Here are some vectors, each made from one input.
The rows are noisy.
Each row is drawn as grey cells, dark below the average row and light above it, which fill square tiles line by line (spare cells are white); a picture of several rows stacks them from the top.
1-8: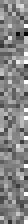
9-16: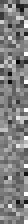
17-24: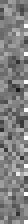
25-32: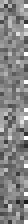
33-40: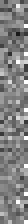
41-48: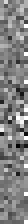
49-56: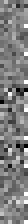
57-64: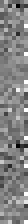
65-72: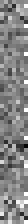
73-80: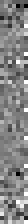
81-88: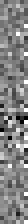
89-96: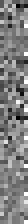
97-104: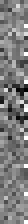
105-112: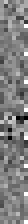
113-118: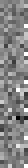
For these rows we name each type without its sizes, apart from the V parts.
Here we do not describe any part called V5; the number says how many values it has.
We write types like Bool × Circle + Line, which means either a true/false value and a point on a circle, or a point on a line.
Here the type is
Line × (Line + V5).
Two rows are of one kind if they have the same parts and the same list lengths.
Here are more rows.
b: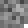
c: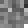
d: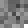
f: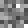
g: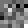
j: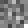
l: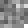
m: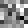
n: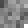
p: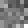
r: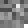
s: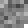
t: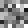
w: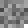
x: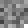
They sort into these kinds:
b, f, j, l, n, r, t, w, x
c, d, g, m, p, s

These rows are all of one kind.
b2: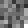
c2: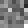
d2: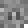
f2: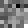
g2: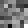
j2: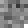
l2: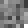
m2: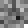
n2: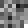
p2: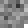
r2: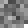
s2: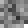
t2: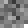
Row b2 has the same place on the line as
m2, r2, s2 and t2.
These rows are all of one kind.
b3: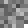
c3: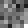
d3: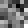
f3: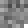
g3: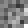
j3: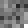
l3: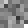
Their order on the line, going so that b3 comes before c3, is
g3, b3, f3, l3, j3, c3, d3.
